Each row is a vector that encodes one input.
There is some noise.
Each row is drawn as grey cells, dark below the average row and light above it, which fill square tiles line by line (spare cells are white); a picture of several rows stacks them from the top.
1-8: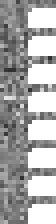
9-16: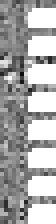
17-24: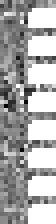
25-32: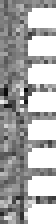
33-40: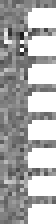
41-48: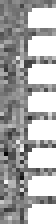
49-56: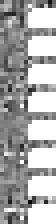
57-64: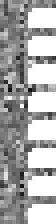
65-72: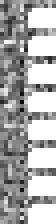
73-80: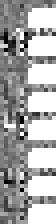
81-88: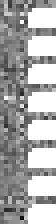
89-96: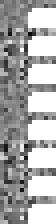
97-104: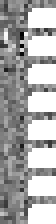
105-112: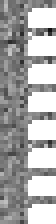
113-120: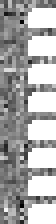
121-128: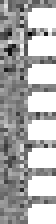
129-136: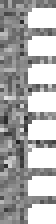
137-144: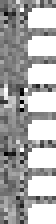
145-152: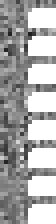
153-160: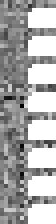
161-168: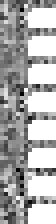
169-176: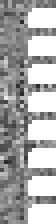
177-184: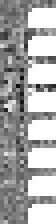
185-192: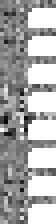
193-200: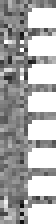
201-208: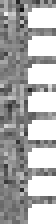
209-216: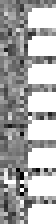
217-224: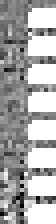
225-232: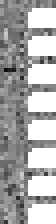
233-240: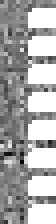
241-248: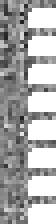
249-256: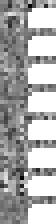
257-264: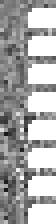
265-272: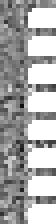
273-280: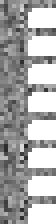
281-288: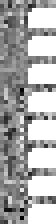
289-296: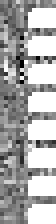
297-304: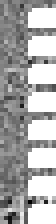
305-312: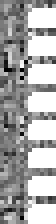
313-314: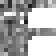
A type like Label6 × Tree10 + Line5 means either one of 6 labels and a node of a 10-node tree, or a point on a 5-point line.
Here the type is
Circle8.
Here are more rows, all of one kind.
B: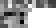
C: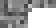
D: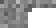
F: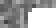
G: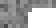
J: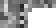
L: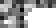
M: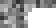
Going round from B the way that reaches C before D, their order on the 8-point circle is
B, G, C, F, J, D, L, M.
